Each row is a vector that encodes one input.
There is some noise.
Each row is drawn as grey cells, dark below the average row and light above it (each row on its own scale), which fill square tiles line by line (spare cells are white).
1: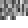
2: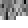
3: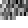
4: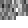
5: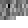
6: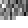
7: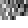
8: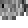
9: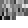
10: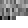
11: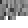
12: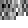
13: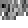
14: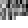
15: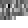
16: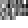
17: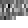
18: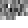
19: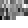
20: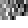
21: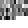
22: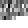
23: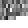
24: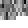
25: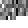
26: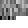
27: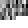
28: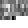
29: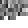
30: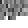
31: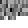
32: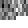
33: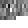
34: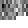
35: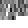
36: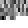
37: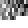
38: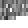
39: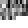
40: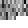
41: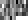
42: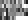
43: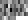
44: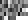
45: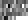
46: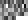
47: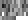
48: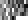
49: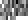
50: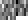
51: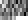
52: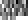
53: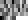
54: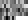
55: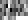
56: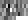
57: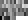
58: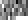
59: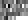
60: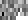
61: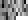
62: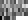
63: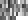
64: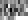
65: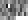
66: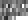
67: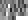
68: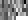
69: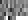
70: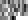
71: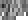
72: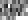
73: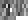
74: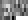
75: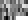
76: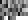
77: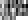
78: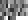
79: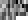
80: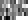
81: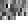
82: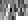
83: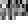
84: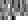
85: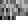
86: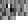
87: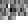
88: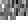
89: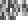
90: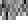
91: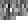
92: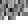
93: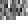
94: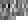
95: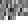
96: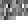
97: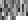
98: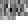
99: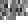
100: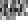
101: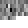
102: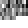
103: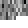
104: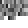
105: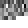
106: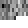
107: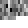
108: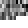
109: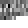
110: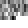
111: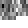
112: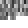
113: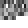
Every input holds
one of 7 labels, together with either a fixed value, or four true/false values.
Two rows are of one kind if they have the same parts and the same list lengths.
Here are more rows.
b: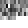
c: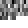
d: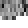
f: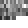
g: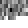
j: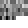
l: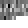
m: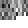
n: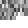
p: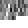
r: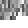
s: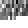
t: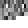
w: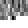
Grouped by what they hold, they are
b, c, f, g, j, l, m, n, r, s
d, p, t, w

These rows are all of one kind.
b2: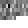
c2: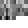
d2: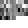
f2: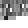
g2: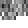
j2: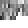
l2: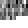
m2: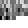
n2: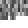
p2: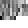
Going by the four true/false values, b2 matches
j2 and l2.
